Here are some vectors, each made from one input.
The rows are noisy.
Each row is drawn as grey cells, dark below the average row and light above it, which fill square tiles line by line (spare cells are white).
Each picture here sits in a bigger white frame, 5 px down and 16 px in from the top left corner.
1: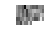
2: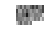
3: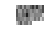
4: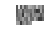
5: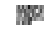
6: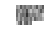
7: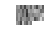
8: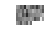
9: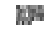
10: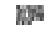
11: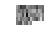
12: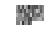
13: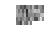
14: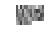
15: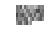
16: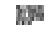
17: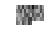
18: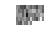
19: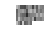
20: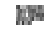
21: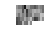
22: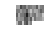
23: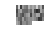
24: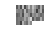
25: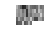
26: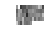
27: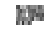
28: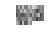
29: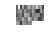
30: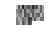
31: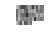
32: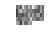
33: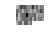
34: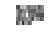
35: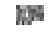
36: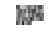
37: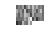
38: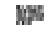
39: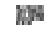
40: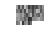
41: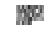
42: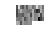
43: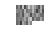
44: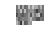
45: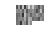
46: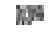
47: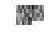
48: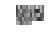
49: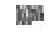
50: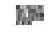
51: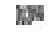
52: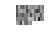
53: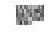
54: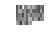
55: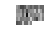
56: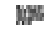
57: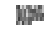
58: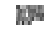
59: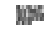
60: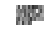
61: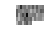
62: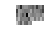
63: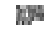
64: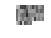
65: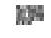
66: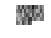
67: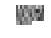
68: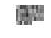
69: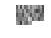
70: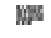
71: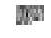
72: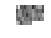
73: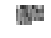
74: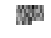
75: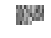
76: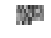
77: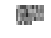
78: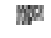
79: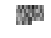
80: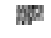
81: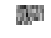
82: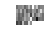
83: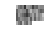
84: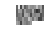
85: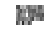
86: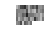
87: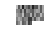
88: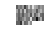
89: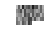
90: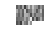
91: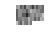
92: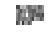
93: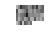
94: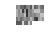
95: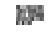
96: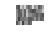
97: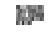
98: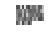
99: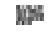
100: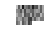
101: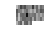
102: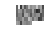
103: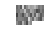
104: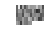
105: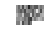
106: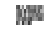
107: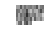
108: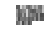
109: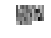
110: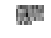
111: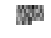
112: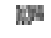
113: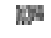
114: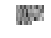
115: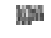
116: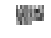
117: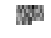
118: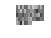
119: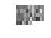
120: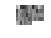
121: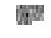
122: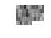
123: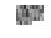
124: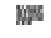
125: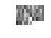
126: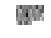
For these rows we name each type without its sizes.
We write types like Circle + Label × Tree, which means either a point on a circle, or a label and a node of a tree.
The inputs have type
(Line + Tree) × (Tree + Unit).
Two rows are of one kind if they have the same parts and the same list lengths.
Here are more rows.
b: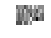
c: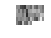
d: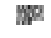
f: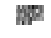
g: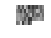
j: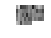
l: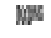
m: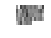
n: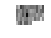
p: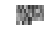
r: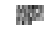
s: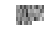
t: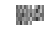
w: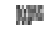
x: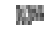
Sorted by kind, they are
b, t
c, j, m, n, s
d, f, g, p, r
l, w, x

